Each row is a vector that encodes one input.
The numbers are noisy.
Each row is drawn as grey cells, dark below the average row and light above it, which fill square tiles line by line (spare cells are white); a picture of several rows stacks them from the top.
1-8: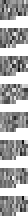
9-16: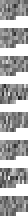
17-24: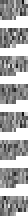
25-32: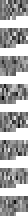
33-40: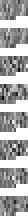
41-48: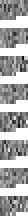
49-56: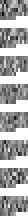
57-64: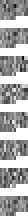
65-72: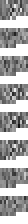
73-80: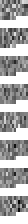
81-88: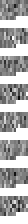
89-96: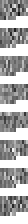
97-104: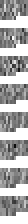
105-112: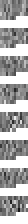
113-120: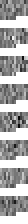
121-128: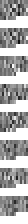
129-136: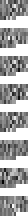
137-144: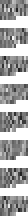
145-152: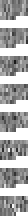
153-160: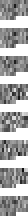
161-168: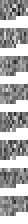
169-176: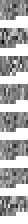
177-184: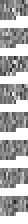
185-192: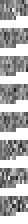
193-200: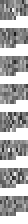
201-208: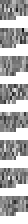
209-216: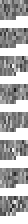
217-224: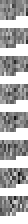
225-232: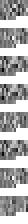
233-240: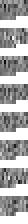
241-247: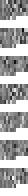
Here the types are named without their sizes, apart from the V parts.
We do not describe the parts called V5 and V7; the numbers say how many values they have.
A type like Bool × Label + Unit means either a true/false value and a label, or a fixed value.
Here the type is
Bool × V5 + Label × V7 + Tree + Unit.
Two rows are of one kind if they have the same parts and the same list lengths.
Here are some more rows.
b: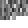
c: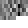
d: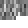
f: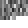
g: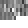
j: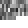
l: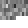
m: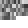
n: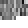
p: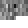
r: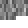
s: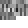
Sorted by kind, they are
b, c, f
d, g, j, n, s
l, p, r
m

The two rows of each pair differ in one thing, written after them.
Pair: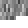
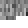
the label
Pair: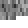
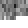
the label
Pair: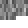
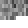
the label
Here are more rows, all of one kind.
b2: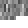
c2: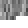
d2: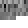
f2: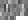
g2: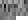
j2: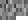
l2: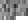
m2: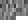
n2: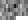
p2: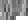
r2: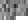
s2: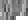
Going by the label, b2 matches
c2, f2, p2 and s2.
